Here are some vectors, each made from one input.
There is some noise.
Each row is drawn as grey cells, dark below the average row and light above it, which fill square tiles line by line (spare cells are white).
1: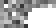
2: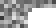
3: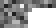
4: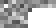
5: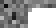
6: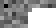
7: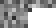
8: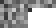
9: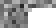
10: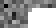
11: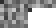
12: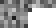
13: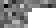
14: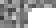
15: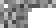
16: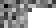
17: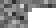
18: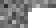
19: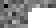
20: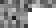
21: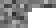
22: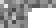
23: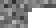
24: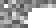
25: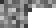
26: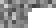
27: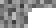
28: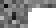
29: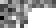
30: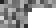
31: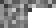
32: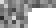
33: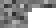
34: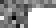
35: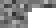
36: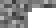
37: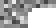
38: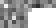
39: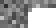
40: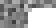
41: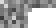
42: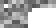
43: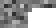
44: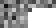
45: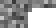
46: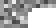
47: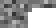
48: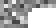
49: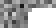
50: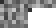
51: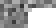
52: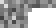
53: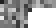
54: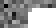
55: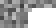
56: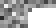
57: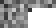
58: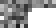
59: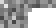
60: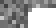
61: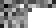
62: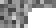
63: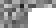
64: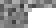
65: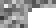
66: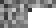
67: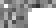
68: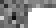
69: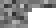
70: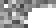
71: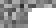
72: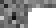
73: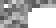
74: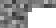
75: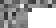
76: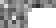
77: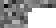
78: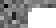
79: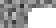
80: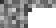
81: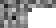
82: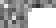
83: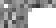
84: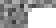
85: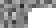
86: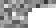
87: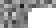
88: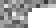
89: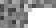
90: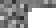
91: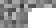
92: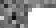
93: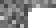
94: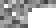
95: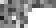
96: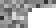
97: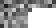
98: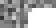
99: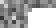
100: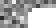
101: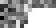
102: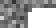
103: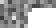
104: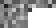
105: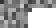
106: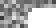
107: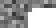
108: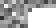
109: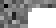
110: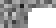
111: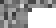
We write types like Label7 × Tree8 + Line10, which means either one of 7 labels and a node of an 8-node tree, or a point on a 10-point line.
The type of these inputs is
Bool × (Label6 + Line6).
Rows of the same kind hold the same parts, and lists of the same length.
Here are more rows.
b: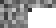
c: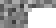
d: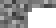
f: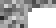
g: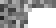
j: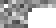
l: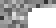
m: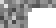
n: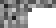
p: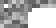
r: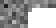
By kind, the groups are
b, f, j, l, n, p
c, d, g, m, r

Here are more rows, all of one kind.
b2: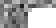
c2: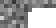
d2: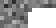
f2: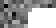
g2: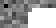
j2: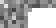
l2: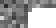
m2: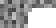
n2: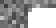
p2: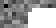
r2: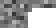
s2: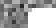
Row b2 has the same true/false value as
j2, m2 and s2.
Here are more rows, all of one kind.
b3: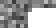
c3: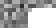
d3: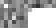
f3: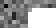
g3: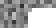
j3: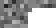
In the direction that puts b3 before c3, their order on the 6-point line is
d3, b3, j3, g3, c3, f3.
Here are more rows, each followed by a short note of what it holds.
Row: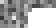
a point on a 6-point line and a true/false value
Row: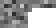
a point on a 6-point line and a true/false value
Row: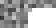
a point on a 6-point line and a true/false value
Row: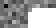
a point on a 6-point line and a true/false value
